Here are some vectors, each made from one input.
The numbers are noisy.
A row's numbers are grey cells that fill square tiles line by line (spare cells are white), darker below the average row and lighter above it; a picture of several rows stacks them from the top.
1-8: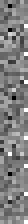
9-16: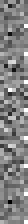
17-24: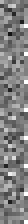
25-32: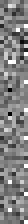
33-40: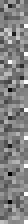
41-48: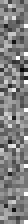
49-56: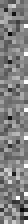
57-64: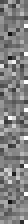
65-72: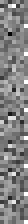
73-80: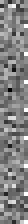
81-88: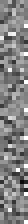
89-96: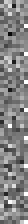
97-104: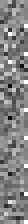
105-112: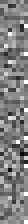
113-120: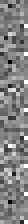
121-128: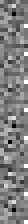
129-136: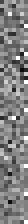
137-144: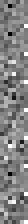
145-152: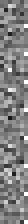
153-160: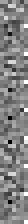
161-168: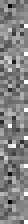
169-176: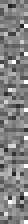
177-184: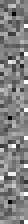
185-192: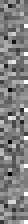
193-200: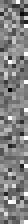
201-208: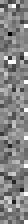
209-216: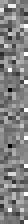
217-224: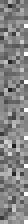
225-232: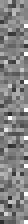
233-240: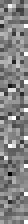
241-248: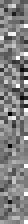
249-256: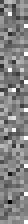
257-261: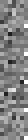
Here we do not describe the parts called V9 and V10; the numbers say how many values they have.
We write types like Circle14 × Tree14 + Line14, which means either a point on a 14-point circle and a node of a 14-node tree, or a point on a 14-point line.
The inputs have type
List3(Line6) + V9 × V10.
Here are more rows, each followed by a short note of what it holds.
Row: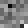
a list of two items
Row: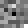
a value of V9 and a value of V10
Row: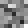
a value of V9 and a value of V10
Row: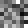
the empty list
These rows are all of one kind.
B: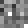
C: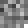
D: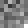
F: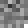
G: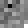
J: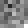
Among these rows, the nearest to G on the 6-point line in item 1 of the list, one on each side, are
D and J.
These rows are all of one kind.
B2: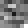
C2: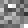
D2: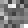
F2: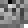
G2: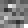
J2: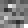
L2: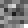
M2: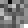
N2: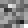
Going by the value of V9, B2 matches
D2, L2 and M2.
